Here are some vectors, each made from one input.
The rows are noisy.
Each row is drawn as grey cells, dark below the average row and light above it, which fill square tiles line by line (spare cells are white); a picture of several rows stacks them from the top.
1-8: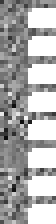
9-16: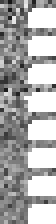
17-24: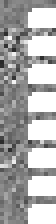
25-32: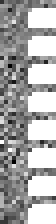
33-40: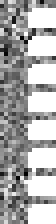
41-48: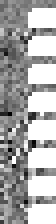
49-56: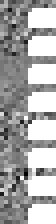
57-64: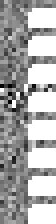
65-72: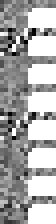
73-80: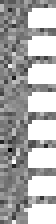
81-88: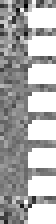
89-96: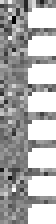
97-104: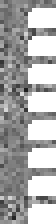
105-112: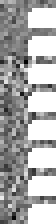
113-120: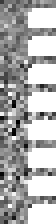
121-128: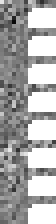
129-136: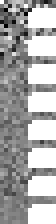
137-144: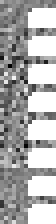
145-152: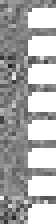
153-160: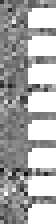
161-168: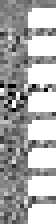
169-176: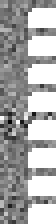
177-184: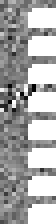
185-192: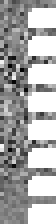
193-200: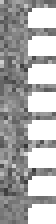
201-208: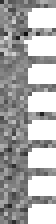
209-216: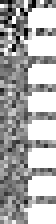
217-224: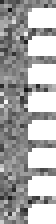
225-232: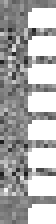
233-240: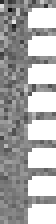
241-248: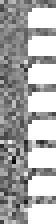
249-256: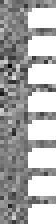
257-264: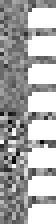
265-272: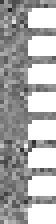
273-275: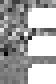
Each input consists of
a list of up to three items, each a point on a 5-point line and a true/false value.
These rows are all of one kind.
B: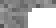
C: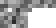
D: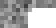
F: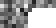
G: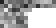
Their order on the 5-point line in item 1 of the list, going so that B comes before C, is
D, F, B, G, C.
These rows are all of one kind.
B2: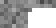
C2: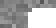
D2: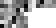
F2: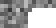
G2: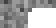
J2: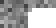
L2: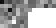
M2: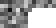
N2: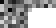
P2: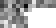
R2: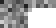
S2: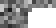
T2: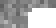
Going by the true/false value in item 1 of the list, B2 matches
N2, P2 and T2.
